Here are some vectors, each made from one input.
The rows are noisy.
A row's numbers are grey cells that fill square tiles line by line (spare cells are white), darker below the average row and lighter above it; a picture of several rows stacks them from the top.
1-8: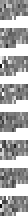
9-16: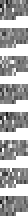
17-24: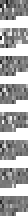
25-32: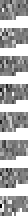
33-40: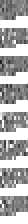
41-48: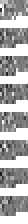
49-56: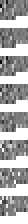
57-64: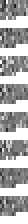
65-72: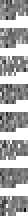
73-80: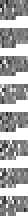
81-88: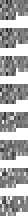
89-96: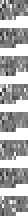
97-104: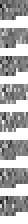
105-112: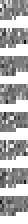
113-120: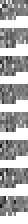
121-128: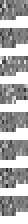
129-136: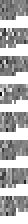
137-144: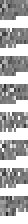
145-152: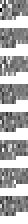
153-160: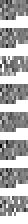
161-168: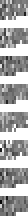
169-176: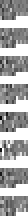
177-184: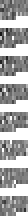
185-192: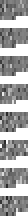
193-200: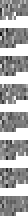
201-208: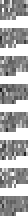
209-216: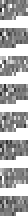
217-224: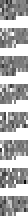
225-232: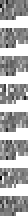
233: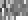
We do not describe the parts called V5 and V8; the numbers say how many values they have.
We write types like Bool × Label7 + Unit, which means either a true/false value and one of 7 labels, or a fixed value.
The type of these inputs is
(Bool × V8 + Unit) × Line9 × V5.
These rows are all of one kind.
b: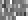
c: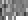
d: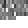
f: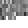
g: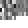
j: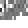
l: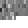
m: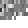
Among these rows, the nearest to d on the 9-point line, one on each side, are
c and f.
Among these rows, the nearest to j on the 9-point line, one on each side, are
g and l.
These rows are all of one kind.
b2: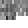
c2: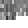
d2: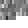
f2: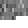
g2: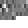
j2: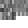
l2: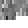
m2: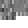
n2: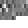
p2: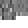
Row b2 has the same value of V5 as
c2 and f2.
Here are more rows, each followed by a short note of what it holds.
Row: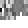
a point on a 9-point line, a true/false value, a value of V5 and a value of V8
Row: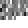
a point on a 9-point line, a true/false value, a value of V5 and a value of V8
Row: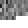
a point on a 9-point line and a value of V5
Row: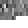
a point on a 9-point line and a value of V5
